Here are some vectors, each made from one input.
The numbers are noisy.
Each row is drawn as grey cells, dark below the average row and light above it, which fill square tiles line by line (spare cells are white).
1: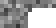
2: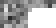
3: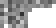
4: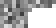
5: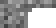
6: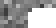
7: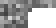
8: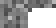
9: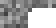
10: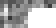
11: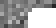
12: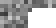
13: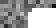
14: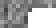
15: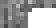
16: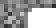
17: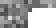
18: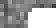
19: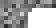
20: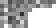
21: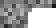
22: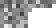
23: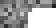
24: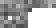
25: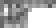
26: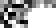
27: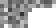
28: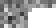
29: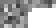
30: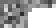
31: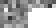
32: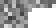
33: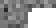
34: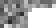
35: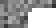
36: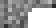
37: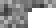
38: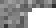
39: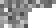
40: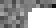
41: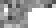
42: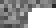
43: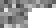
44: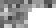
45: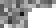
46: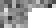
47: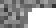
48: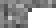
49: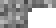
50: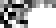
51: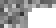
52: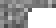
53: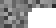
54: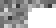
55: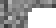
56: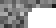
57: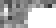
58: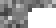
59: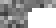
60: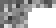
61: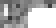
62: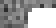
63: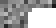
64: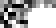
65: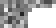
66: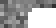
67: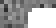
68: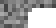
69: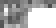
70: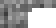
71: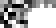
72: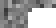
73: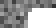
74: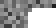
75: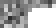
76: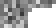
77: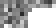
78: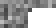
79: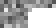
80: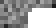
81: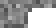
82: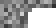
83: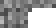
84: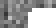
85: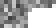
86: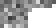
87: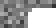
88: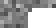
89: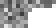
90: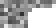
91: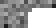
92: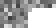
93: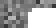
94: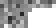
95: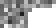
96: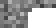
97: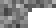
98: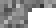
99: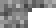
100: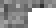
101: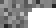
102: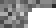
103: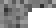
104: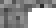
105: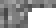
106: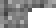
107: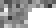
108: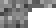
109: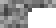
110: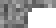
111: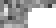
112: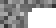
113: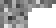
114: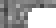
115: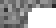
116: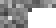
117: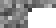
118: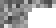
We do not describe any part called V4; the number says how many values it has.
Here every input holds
a list of up to two items, each a point on a 5-point line, a true/false value and a value of V4.
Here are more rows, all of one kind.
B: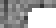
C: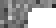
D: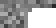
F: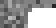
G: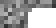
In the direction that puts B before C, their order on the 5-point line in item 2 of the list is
B, D, F, G, C.
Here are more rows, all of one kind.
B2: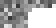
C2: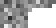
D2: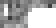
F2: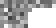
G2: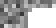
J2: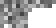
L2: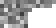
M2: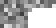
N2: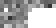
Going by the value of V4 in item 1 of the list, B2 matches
F2, J2 and N2.
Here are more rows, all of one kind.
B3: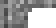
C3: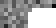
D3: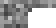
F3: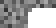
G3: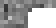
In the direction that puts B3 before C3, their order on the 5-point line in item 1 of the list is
D3, G3, B3, F3, C3.
